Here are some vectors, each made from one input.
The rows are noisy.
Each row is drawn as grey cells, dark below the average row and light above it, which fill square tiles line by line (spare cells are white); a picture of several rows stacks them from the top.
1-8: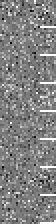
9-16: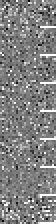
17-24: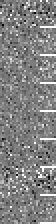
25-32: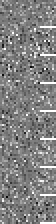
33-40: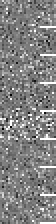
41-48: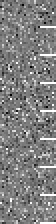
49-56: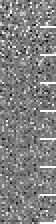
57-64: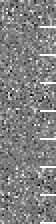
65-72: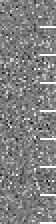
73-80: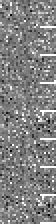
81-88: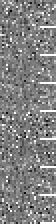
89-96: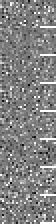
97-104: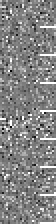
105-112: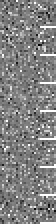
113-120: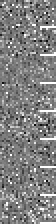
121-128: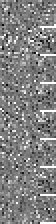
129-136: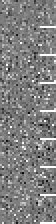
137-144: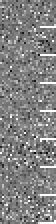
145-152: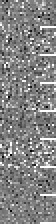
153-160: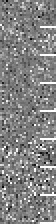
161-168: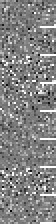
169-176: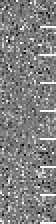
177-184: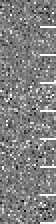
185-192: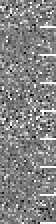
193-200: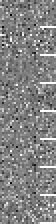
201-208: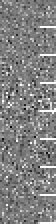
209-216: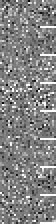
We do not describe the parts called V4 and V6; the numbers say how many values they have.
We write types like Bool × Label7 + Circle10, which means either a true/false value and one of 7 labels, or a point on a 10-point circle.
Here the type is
Bool × (Line7 + V6) + Line5 × List2(V4).
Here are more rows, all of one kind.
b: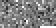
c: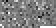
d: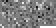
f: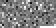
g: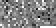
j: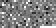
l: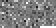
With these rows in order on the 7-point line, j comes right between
d and l.
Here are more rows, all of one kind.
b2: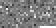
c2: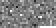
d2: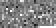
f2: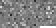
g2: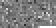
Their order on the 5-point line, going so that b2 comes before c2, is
b2, g2, d2, c2, f2.
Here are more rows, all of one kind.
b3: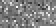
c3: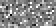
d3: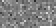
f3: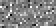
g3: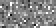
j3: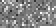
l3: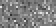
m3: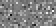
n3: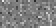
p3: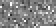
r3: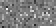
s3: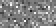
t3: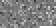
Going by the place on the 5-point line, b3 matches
l3, p3 and s3.
